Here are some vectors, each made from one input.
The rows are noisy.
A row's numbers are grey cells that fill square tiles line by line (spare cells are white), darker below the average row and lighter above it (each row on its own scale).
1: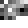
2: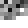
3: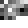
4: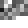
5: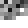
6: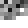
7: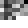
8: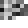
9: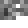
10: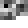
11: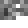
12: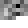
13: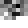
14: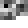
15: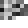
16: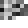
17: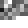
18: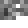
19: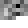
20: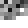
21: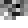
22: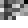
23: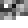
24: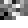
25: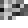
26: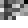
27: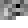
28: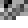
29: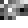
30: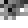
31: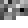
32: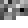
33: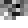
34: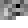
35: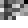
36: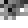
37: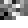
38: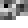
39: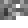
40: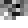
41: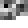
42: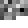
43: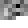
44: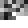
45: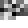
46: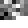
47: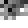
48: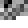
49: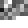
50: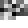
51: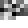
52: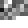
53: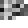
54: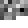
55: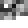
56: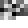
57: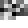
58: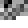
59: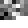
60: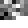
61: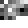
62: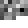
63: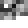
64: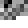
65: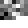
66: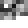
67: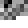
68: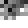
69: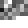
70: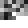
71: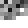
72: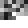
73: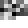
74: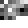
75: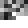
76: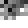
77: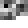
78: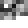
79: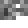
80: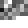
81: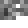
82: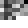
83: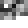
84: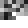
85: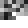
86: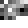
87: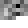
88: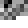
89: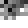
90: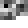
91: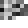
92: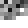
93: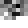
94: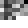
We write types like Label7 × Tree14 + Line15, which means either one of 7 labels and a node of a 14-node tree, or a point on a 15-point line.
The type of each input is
Bool × Bool × Bool × Bool.
